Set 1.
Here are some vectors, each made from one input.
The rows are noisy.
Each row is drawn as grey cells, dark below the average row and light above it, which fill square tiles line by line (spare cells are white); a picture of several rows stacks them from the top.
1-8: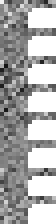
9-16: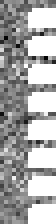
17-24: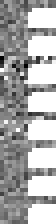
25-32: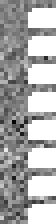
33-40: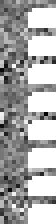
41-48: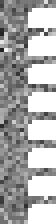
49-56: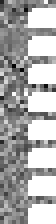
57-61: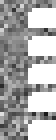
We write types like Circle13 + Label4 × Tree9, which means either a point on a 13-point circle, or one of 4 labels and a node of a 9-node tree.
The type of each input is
Bool × Bool × Bool × Bool.
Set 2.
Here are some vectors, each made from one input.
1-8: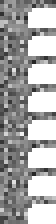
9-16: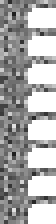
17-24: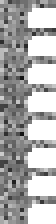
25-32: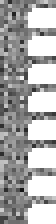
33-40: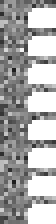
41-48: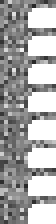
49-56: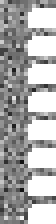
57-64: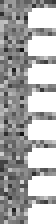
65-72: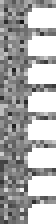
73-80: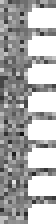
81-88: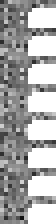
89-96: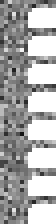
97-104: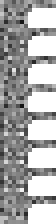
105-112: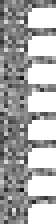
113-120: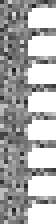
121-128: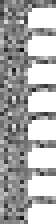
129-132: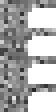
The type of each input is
Bool × Bool × Bool.
